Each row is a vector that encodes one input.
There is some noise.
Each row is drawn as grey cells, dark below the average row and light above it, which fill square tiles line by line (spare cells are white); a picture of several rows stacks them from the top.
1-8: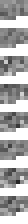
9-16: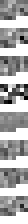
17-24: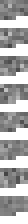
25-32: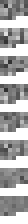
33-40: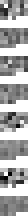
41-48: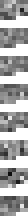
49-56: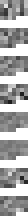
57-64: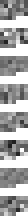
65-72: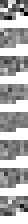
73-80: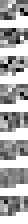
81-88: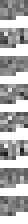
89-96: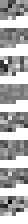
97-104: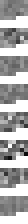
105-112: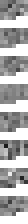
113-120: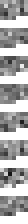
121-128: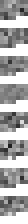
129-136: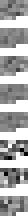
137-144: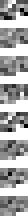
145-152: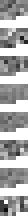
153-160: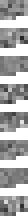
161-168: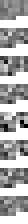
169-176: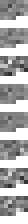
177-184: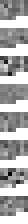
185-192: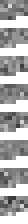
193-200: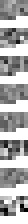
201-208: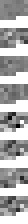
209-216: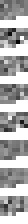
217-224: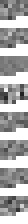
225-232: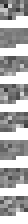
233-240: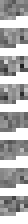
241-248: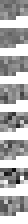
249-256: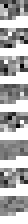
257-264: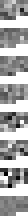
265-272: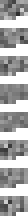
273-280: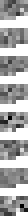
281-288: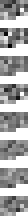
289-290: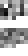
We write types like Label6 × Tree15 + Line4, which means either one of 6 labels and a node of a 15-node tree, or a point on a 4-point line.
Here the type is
Bool × Circle15 × Circle15.
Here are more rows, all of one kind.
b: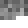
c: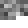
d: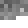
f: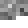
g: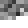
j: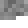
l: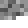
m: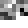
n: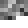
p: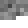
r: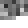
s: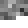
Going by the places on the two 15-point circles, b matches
c, g and s.
